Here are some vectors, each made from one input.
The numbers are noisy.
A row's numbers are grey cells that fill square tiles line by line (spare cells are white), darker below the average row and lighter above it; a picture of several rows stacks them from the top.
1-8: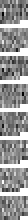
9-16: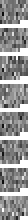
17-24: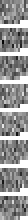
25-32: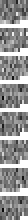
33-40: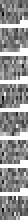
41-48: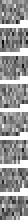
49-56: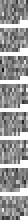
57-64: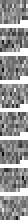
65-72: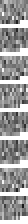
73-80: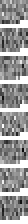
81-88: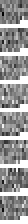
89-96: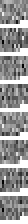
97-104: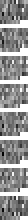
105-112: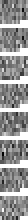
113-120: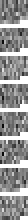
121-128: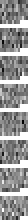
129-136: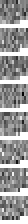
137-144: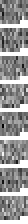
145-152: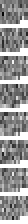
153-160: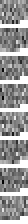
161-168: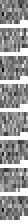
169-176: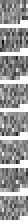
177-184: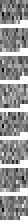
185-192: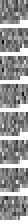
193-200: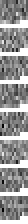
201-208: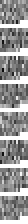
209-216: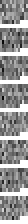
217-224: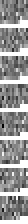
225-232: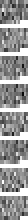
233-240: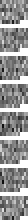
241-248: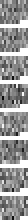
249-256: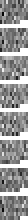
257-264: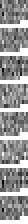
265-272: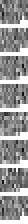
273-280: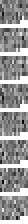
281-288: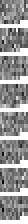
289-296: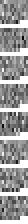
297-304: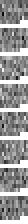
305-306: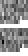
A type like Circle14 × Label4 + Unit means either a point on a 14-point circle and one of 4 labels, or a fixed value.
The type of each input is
(Circle9 + Circle13) × Circle13.
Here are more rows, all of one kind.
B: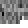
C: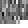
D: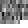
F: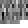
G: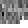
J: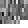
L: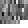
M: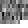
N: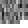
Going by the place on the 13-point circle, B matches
D, M and N.
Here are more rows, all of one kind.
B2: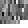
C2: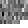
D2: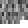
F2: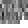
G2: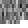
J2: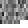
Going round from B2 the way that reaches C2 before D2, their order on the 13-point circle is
B2, C2, F2, D2, G2, J2.
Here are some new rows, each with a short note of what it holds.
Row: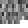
a point on a 9-point circle and a point on a 13-point circle
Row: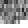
a point on each of two 13-point circles
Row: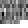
a point on a 9-point circle and a point on a 13-point circle
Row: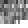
a point on each of two 13-point circles
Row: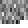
a point on each of two 13-point circles
